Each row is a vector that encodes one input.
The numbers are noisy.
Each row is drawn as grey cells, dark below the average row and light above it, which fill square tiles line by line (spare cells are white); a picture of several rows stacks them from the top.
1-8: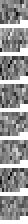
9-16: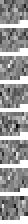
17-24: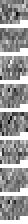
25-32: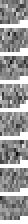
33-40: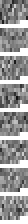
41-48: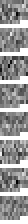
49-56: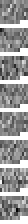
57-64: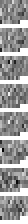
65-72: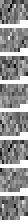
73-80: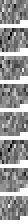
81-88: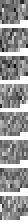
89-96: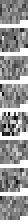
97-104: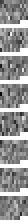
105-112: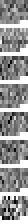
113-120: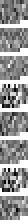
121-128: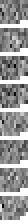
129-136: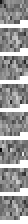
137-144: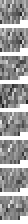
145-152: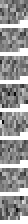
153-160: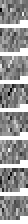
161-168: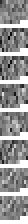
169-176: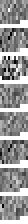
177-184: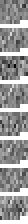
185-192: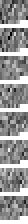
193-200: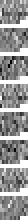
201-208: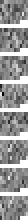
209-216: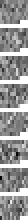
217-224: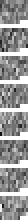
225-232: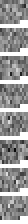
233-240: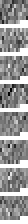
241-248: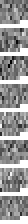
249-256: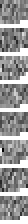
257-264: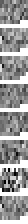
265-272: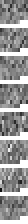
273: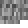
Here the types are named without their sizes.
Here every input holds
a list of points on a line.
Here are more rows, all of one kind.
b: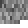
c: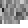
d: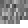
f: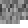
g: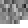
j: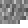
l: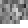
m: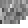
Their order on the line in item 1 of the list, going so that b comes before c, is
l, g, f, b, d, j, m, c.
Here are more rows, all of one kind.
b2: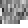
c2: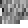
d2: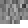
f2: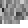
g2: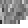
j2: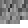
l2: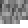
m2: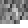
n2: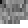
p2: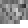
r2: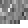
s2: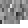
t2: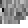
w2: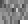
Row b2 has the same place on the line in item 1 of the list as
c2, f2 and t2.
